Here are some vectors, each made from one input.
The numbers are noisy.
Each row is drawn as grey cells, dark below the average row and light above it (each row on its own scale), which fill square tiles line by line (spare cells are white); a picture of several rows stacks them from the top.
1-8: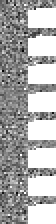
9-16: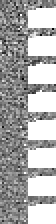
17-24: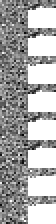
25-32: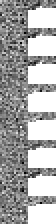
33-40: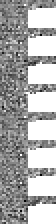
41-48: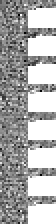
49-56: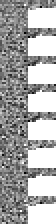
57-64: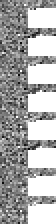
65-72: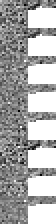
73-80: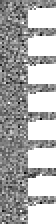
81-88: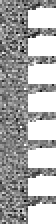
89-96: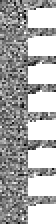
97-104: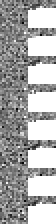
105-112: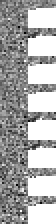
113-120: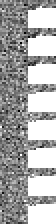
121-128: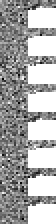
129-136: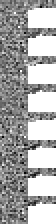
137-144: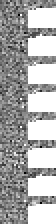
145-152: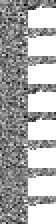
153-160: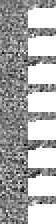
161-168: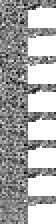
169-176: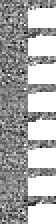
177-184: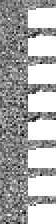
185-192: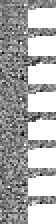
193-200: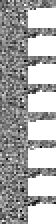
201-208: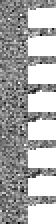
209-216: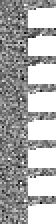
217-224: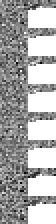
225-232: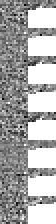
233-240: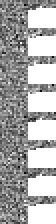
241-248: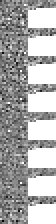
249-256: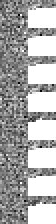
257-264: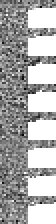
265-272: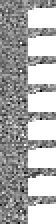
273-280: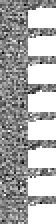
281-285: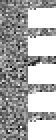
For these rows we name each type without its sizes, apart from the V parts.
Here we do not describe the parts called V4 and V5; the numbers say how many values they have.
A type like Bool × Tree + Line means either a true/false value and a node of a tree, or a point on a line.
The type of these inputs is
Bool × Bool × Bool × Bool + Line × (Line + V4) × V5.
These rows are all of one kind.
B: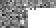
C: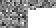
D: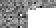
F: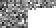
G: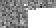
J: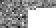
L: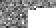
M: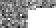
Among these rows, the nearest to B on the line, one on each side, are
G and L.
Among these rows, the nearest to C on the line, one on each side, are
D and G.
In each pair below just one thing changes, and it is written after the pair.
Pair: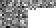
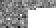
the value of V4
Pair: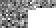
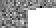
the place on the line
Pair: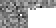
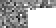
the value of V4
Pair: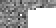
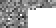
the value of V5
